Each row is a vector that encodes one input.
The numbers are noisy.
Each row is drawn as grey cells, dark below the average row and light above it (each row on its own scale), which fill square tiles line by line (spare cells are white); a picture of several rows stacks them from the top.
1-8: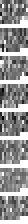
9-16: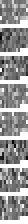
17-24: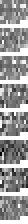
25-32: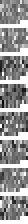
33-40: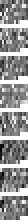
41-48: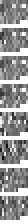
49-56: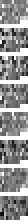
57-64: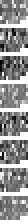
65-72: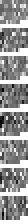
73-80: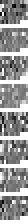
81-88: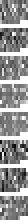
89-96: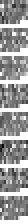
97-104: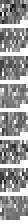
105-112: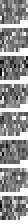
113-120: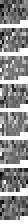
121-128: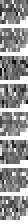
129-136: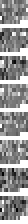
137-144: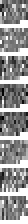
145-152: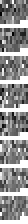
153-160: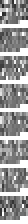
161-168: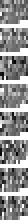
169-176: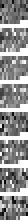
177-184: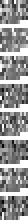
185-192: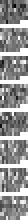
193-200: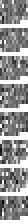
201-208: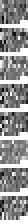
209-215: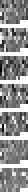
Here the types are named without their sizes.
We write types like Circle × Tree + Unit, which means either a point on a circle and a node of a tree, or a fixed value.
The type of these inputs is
Label.
